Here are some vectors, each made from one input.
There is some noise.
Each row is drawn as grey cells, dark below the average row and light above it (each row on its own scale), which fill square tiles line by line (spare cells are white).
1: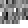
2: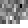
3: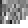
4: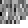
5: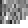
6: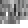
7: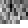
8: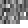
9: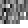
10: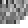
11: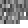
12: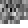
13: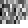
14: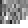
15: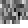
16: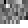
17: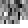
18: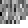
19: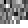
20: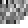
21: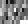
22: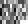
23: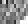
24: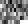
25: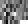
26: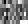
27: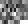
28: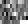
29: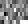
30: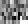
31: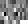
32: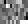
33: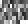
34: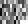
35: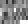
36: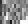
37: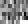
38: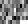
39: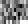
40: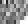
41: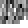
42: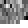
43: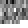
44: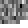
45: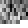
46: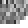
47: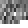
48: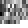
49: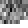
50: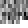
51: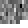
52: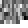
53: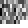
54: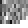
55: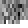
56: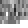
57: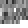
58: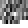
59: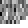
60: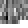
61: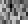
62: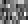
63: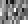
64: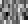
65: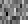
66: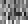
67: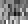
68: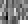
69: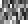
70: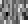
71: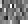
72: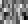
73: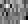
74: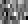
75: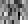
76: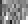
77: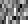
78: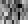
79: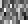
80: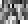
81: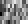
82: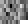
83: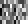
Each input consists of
one of 6 labels, together with a list of up to two points on a 5-point line.
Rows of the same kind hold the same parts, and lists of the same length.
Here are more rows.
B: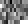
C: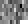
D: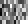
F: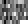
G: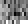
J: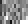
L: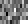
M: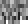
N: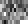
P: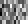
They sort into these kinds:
B, C, F, L, M, N
D, J, P
G

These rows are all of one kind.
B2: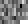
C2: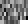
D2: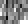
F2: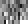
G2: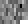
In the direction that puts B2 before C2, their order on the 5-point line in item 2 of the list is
F2, G2, B2, D2, C2.
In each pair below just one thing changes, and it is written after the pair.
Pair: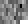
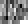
the label
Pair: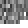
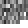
the place on the 5-point line in item 2 of the list
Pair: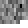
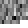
the place on the 5-point line in item 1 of the list
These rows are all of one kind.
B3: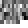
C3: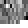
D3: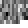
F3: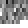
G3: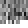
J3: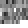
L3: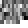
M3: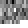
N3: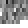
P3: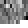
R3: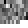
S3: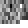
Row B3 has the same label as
D3 and L3.
